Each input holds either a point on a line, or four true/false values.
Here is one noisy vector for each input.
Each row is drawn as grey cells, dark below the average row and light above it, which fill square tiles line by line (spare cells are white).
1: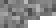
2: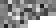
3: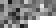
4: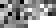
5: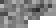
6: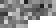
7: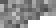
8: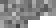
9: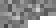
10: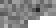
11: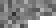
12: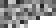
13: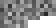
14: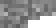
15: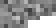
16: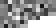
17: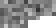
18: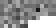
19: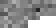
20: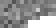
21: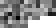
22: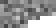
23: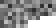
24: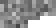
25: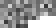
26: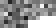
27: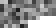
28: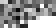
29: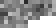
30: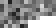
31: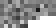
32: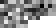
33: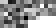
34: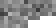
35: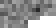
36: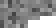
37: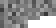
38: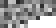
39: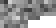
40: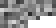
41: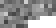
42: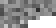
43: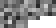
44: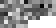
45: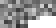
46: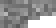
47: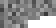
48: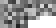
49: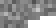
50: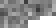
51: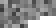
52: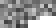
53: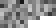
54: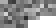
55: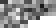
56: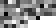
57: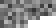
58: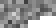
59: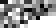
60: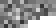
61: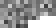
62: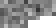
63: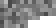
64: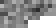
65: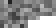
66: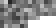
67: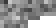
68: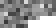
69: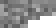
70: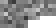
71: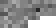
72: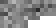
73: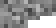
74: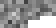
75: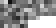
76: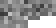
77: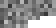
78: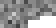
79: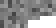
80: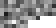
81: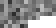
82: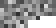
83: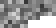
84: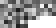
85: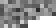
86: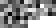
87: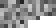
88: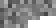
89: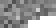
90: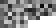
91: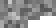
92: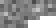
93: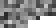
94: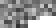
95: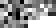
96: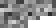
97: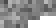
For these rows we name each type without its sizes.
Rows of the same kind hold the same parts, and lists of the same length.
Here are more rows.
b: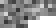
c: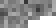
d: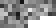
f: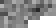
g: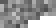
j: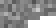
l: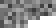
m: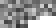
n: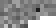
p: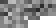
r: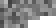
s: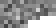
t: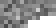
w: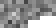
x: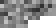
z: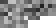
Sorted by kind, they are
b, c, f, g, j, l, m, n, p, r, s, t, w, x, z
d

